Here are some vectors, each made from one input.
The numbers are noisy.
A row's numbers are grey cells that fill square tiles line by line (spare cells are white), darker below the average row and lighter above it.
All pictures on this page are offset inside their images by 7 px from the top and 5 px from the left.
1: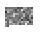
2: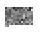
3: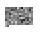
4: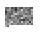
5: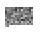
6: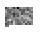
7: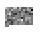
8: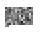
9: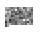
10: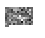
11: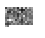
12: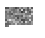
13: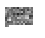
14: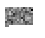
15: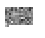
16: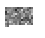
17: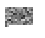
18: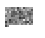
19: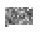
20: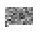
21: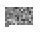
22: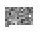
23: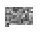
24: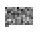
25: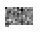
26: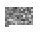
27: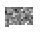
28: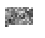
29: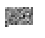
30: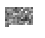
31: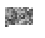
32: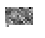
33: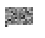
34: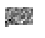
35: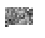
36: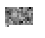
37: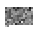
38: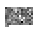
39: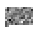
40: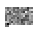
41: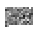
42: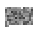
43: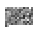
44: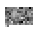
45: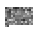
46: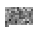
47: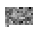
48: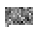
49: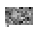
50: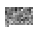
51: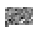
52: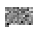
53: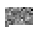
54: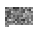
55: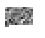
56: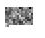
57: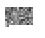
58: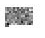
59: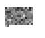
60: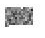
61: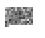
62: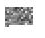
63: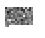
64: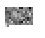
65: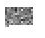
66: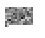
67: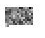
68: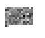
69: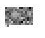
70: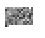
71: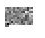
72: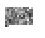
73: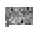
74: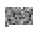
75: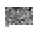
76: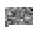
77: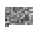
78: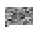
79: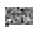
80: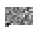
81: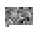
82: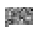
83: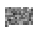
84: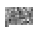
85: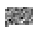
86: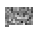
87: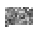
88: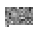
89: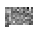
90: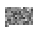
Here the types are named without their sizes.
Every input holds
either a label, or a point on a line and a node of a tree.
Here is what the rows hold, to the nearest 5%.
About 40% of them hold a label. The rest hold a point on a line and a node of a tree.
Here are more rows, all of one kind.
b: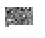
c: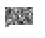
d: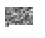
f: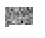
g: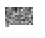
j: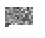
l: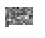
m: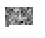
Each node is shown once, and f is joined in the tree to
g and m.
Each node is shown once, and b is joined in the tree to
l.
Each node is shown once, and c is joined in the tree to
m.
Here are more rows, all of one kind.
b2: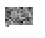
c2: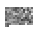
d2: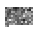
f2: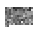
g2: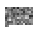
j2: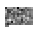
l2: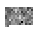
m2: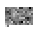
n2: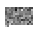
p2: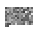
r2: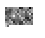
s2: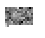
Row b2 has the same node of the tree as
l2, m2 and s2.
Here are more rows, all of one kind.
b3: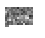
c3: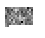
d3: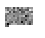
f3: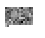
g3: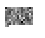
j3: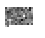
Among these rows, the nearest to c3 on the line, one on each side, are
b3 and d3.
